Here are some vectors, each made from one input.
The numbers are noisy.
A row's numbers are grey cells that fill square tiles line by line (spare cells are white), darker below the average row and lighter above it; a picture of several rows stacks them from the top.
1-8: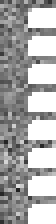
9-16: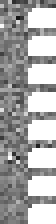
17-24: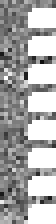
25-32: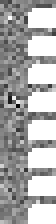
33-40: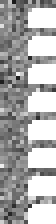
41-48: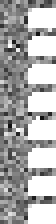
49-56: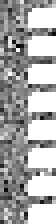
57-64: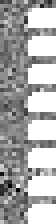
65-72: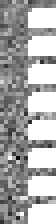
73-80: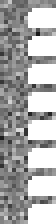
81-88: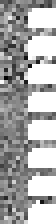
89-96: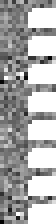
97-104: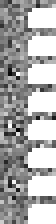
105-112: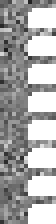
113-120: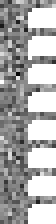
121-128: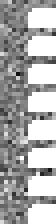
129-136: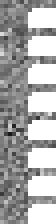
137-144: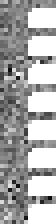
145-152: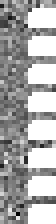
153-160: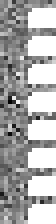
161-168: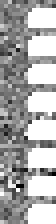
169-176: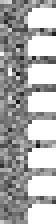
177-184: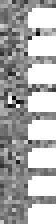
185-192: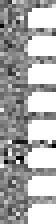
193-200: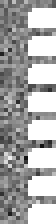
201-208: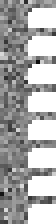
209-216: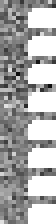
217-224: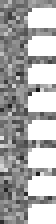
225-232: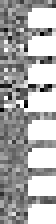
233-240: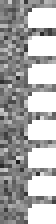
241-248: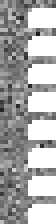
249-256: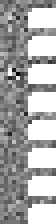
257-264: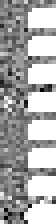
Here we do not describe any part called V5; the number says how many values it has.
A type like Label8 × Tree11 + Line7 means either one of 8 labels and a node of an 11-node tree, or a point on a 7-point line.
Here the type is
Bool × (Tree10 + V5).
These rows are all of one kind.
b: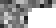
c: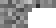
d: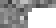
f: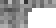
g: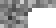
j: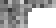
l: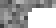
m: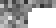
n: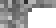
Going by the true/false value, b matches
c, d and l.
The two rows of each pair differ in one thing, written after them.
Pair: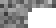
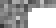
the node of the tree
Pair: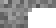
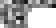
the true/false value
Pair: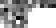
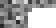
the true/false value
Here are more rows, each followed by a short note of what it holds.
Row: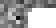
a node of a 10-node tree and a true/false value
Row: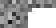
a true/false value and a value of V5
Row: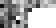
a true/false value and a value of V5
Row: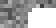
a node of a 10-node tree and a true/false value
